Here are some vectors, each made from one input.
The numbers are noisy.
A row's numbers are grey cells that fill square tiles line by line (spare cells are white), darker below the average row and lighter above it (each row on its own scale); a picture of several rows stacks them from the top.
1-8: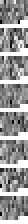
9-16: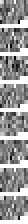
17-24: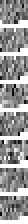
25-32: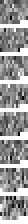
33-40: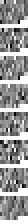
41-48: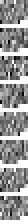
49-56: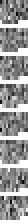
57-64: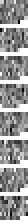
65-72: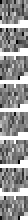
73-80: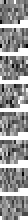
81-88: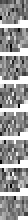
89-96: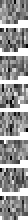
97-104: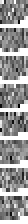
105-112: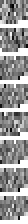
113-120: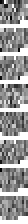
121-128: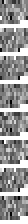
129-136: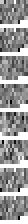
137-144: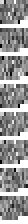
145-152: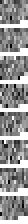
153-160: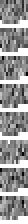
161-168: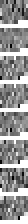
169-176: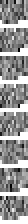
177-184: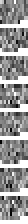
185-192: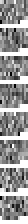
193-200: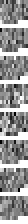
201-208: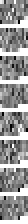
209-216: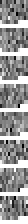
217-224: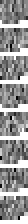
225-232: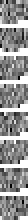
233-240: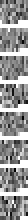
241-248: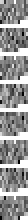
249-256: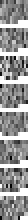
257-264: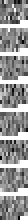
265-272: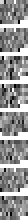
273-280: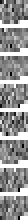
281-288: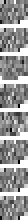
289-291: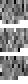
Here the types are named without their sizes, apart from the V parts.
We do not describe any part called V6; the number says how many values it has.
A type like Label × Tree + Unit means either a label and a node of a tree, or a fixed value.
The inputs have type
List(Label × V6).
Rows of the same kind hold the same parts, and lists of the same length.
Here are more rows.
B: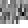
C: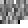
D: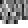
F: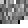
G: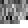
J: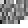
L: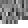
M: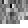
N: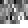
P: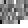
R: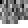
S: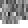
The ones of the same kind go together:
B
C, F, J, P
D, L, R, S
G, M, N

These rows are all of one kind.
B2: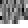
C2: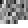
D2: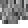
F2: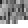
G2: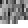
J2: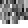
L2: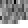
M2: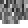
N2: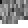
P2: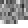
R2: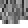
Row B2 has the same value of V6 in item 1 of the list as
M2 and R2.
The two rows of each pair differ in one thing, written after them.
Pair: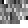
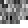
the value of V6 in item 1 of the list
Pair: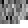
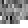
the label in item 1 of the list
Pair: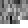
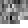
the label in item 1 of the list
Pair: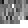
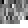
the value of V6 in item 1 of the list
